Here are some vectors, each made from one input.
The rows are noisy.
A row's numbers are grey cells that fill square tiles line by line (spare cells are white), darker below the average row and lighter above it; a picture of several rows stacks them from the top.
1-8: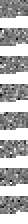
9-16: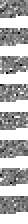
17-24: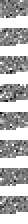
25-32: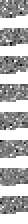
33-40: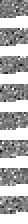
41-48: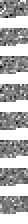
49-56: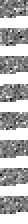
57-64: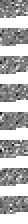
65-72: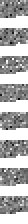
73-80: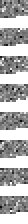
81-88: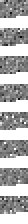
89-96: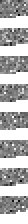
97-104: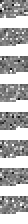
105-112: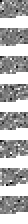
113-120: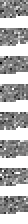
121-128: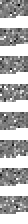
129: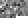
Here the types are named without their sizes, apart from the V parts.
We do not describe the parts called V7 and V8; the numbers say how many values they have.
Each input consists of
four true/false values and a value of V7, together with either a point on a line, or a value of V8.
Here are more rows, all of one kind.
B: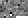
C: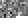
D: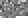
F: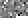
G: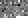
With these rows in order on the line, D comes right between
C and G.
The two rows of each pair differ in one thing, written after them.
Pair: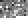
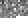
the value of V7
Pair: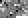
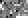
the value of V8
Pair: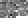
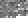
one of the four true/false values
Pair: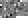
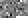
the value of V8
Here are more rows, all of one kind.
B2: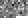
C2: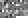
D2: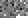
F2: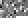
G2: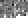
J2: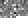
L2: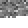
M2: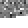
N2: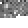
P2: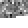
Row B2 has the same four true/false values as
G2 and J2.
